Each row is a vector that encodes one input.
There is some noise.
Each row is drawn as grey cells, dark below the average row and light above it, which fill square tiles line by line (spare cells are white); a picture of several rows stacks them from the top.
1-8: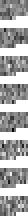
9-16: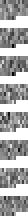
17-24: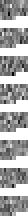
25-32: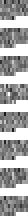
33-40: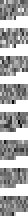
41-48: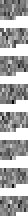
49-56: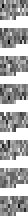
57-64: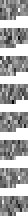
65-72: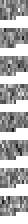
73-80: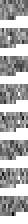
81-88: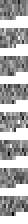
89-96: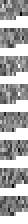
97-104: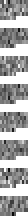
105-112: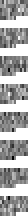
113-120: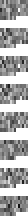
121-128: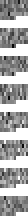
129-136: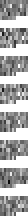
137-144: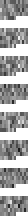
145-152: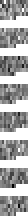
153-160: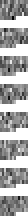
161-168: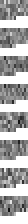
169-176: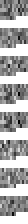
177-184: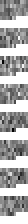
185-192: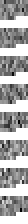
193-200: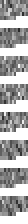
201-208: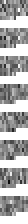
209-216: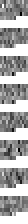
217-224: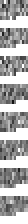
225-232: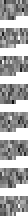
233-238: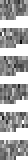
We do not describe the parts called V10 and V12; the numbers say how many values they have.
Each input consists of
a point on an 8-point circle and a value of V10, together with either a point on a 7-point line, or a value of V12.
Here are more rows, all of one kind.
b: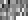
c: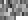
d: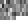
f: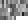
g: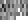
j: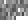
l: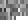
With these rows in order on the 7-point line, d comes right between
b and c.
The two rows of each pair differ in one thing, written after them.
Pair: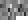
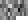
the value of V10
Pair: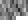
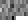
the value of V12
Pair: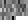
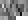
the value of V12
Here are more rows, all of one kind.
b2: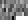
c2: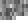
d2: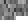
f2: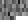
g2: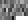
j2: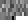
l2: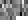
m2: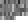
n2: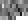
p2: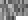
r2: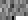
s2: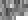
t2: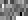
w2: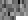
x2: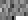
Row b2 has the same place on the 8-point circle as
j2, m2, n2 and s2.
